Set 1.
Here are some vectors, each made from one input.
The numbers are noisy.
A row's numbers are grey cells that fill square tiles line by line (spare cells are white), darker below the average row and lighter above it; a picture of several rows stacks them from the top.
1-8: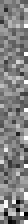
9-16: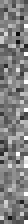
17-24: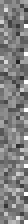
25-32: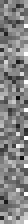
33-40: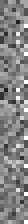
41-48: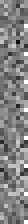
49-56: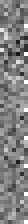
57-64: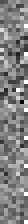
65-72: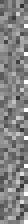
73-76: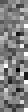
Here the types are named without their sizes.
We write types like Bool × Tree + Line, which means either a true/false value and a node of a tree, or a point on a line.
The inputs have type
Bool × Bool × Bool × Bool.
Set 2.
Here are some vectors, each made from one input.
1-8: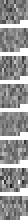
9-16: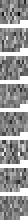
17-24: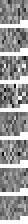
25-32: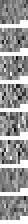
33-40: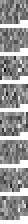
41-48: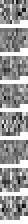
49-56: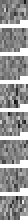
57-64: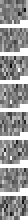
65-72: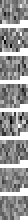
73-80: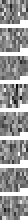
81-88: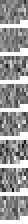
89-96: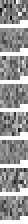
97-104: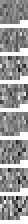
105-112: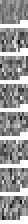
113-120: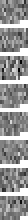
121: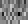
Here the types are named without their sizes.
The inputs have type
Tree.
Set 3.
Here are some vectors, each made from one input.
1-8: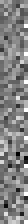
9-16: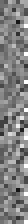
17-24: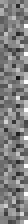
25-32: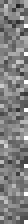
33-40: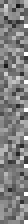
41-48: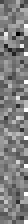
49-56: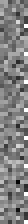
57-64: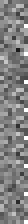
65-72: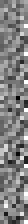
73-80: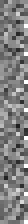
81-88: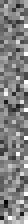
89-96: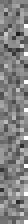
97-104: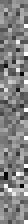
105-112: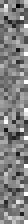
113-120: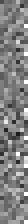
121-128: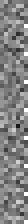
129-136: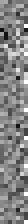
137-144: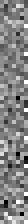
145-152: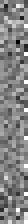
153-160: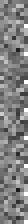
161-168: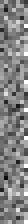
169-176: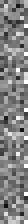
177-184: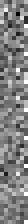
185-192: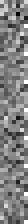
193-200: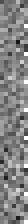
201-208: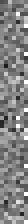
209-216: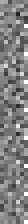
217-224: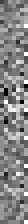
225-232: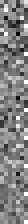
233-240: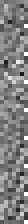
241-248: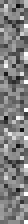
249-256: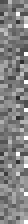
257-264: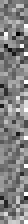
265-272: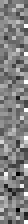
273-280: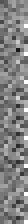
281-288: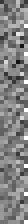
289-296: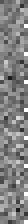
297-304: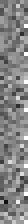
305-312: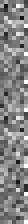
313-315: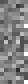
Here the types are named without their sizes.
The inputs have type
Bool × Bool × Bool × Bool.
